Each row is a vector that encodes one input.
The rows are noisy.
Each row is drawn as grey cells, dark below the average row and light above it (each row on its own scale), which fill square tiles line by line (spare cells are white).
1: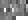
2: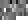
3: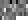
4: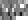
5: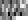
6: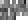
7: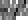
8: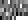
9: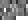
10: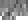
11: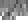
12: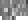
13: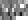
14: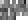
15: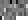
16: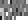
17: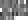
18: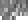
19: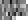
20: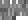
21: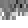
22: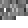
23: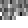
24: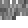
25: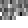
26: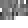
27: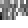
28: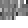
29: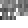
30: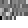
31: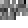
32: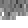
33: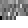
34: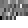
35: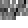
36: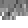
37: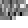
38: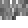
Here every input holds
one of 7 labels.
